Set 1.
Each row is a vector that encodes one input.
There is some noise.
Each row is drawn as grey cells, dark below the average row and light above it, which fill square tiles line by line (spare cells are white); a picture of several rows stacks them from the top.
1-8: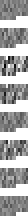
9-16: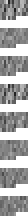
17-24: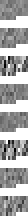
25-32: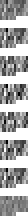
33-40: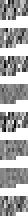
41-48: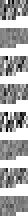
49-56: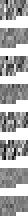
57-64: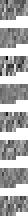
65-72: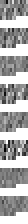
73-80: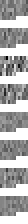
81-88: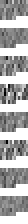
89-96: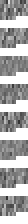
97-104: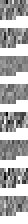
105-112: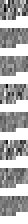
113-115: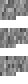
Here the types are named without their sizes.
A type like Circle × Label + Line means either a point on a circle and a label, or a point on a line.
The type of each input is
Circle.
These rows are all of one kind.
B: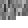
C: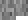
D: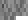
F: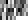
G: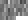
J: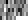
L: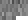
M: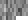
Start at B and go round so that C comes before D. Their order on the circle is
B, J, M, C, G, D, L, F.
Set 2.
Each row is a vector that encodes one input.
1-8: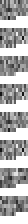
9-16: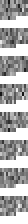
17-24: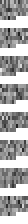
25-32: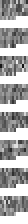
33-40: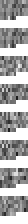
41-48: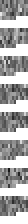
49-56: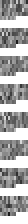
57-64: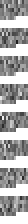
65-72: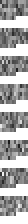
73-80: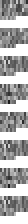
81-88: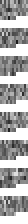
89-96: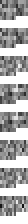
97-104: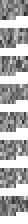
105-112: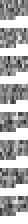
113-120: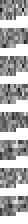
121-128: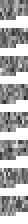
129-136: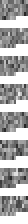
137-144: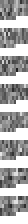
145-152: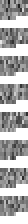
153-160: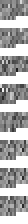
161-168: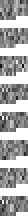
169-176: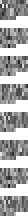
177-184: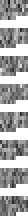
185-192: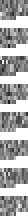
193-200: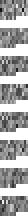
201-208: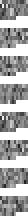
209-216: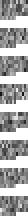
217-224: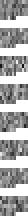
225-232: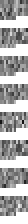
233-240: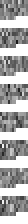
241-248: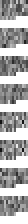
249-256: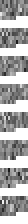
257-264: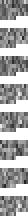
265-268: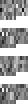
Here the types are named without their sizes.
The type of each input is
Tree.
